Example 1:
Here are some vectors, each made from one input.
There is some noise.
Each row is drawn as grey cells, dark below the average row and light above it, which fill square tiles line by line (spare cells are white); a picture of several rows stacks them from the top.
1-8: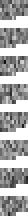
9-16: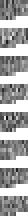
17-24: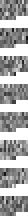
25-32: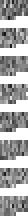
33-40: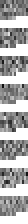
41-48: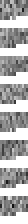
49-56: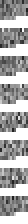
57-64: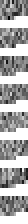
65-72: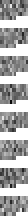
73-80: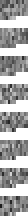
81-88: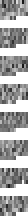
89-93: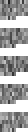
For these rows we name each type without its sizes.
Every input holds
three true/false values, together with either a label, or a point on a line.
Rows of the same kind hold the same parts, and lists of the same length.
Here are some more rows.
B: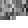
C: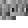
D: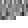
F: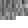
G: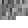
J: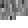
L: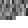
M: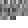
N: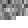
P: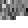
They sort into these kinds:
B, C, D, J, L, M, P
F, G, N

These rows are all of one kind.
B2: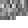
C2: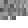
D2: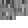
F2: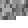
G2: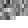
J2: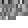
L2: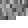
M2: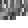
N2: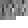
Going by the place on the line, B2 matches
D2, F2 and J2.
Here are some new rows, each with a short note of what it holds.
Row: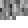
a point on a line and three true/false values
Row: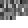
a label and three true/false values
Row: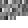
a label and three true/false values
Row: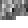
a label and three true/false values
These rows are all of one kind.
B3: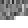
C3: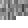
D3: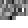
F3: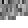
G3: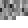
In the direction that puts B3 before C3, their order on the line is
F3, D3, B3, C3, G3.
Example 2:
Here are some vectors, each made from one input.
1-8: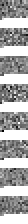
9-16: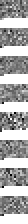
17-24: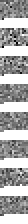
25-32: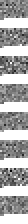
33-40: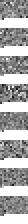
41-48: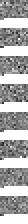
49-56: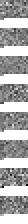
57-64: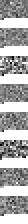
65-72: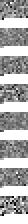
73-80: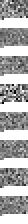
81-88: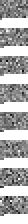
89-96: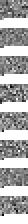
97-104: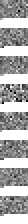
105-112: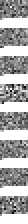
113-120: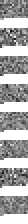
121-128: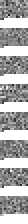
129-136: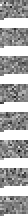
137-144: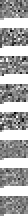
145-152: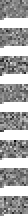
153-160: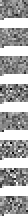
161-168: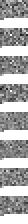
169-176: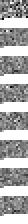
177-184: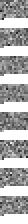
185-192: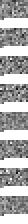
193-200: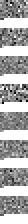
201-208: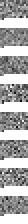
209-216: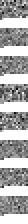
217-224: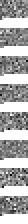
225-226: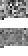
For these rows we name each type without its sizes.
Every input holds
a label, together with either a label, or a point on each of two lines.
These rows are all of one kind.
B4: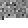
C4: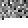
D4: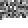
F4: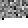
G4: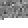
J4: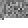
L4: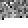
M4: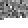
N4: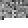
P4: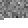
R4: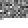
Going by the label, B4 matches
D4 and M4.
